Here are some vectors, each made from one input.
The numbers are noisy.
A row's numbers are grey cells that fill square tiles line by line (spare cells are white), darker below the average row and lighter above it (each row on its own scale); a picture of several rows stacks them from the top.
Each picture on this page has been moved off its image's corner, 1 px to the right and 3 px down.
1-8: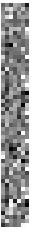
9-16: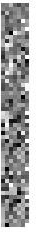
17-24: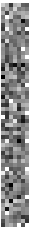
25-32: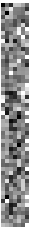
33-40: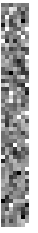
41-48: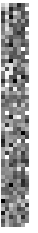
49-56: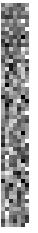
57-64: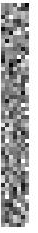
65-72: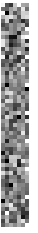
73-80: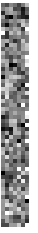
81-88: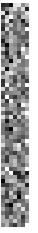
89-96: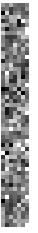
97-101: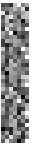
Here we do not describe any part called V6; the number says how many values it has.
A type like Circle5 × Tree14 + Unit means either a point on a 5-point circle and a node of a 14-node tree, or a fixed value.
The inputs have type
(Line4 + Tree7) × V6.
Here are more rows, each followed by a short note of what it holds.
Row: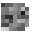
a node of a 7-node tree and a value of V6
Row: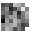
a node of a 7-node tree and a value of V6
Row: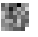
a node of a 7-node tree and a value of V6
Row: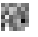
a point on a 4-point line and a value of V6
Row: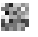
a point on a 4-point line and a value of V6
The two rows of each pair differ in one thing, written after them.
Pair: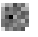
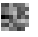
the value of V6
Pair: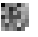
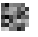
the node of the tree
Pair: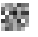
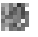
the value of V6
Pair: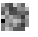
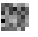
the value of V6
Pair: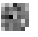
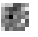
the node of the tree
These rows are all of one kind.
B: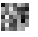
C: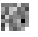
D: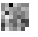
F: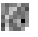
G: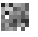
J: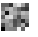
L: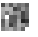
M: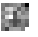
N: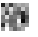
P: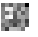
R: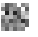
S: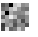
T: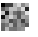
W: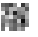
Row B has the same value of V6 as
G, J and L.
